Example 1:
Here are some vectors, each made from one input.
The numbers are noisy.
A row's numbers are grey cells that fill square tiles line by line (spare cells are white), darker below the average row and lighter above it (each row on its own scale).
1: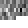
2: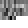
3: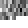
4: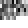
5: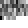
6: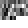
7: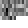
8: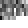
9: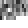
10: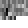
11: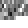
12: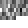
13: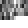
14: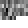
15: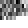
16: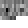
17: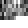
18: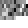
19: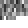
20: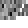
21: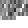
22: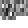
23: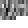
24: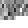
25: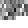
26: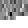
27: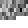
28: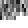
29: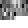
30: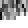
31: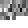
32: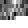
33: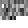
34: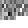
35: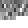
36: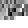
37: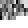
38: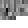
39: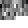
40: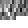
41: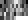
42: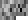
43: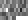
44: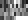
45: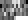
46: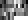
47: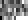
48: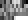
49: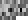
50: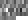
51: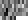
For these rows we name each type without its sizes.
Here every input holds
a label.
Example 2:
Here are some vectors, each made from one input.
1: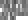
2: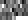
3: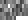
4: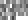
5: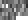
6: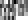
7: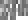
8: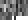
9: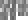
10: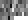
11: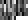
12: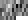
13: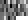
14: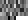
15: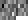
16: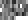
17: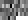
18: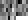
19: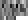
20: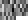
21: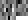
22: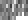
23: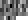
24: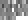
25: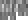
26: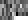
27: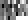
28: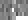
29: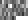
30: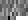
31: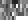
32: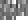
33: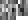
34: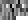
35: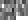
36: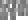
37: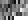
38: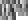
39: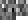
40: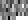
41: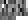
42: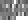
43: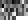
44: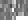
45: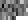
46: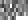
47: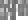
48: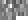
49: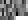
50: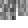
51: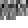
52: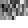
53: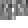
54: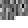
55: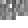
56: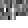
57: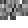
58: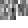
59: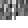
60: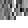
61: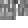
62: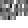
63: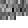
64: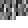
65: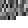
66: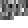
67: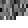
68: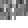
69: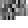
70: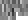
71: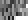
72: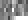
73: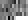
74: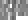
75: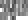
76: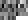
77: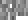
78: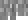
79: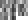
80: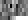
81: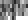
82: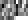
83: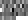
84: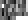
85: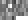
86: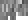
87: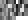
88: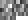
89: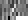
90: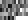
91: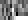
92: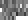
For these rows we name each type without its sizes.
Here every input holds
a label.
